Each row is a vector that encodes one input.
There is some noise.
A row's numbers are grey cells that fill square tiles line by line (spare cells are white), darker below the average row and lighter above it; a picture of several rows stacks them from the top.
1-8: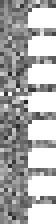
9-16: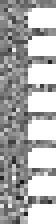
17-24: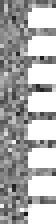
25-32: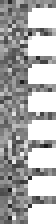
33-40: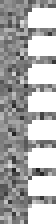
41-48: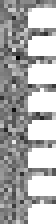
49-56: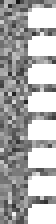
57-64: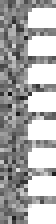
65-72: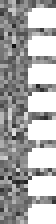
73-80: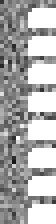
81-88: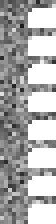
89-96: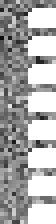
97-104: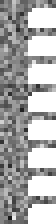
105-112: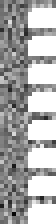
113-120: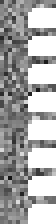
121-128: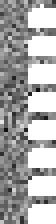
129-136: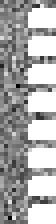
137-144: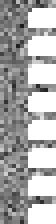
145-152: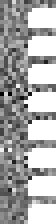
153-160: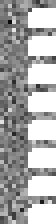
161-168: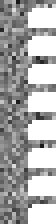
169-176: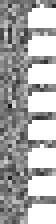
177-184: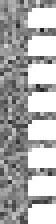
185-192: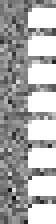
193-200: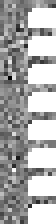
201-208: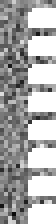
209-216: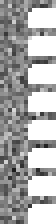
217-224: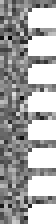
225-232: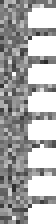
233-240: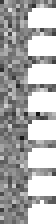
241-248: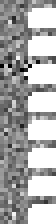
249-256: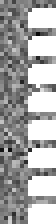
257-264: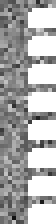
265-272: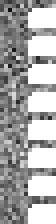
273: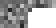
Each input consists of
a point on an 11-point line, together with either a point on each of two 5-point circles, or a fixed value.
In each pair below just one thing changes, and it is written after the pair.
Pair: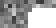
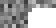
the place on one of the two 5-point circles
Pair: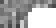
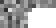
the place on one of the two 5-point circles
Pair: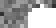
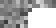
the place on the 11-point line
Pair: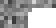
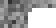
the place on the 11-point line
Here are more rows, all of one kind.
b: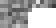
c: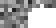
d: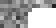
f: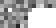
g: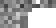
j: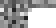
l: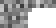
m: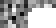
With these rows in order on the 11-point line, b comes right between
c and g.
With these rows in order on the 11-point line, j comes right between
g and m.
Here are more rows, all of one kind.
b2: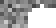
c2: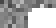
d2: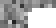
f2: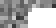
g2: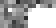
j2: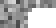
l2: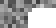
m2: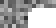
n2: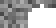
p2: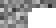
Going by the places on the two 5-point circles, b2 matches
c2, l2, m2 and n2.
